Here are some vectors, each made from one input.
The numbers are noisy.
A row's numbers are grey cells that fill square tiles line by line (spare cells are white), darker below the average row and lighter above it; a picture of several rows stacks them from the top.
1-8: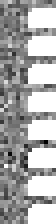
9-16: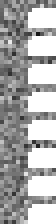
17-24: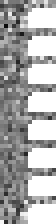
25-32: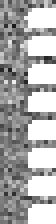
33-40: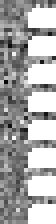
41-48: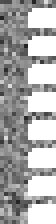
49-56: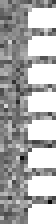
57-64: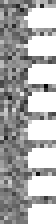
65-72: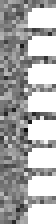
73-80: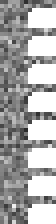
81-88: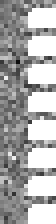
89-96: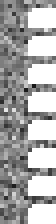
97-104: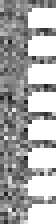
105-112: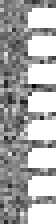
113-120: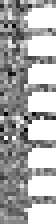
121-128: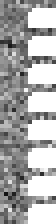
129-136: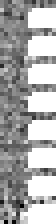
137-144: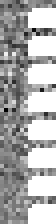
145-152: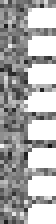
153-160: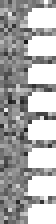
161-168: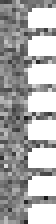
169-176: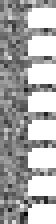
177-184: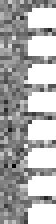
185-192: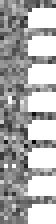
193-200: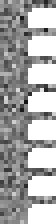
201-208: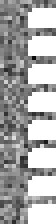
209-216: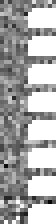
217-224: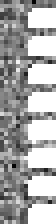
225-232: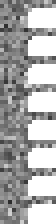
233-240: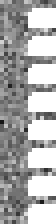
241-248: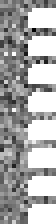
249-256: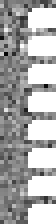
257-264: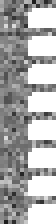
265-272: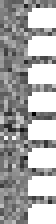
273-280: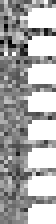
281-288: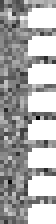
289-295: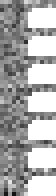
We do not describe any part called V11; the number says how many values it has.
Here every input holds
one of 7 labels, a true/false value and a value of V11.
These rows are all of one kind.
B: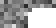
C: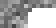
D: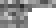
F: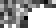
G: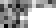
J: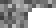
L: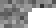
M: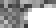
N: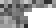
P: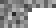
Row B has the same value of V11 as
D, F and N.
